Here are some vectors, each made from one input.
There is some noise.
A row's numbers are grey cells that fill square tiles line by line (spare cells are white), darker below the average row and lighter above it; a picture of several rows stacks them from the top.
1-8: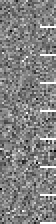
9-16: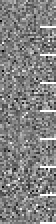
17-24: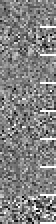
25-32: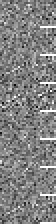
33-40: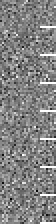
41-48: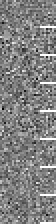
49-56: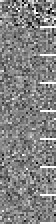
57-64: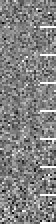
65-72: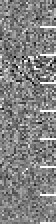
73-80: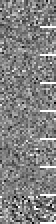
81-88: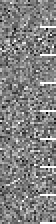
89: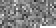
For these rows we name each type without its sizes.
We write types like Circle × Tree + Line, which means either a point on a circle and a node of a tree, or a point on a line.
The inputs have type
List(Line).
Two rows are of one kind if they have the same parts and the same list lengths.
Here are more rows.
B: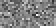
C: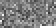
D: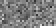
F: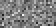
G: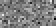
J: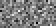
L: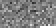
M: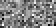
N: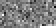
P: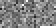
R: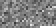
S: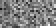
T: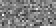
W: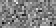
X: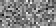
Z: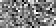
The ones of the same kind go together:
B, P, S, X
C, D, G, L, N, R, T, W
F, J, M
Z

